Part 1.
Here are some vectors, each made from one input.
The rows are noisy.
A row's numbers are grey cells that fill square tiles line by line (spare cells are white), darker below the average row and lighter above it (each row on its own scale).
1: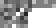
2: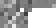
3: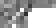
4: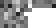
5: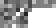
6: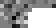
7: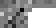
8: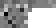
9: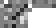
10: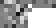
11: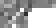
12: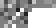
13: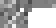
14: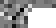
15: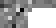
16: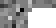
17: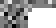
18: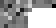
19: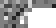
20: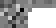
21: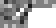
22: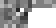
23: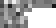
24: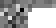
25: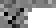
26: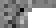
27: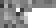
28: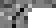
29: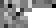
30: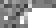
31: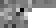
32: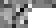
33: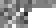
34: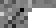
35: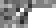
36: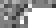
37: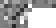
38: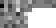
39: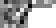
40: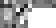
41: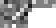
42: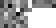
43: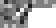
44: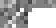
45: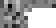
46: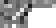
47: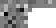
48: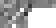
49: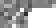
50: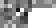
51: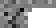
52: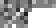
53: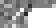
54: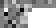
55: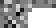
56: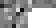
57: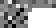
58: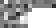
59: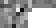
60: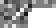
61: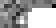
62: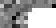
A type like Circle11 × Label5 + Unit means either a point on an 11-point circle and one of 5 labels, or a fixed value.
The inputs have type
Line6 × Line6 × (Tree8 + Unit).
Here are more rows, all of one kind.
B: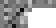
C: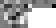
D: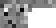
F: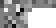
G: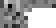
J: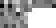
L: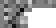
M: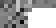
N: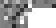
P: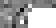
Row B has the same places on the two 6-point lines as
D and L.
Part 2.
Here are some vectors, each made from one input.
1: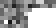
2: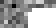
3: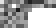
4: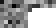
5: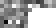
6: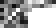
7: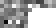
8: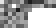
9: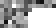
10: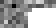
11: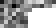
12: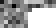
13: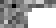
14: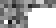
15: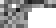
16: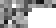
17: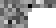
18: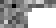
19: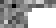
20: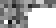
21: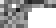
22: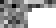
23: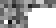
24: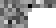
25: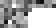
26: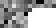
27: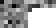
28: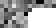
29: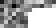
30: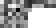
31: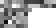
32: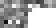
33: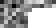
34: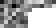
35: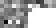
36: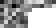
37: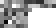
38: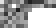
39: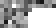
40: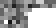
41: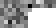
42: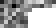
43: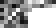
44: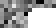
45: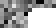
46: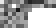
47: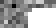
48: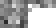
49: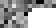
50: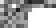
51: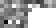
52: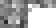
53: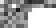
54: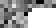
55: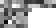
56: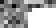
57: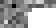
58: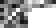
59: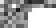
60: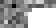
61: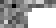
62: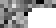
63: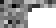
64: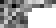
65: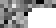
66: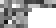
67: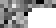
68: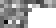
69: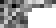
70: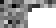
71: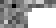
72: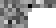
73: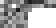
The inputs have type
Bool × Tree7.
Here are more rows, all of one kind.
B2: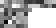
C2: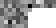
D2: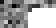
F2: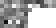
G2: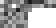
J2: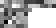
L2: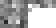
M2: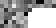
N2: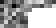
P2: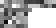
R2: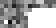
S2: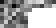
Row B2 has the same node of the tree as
J2 and P2.
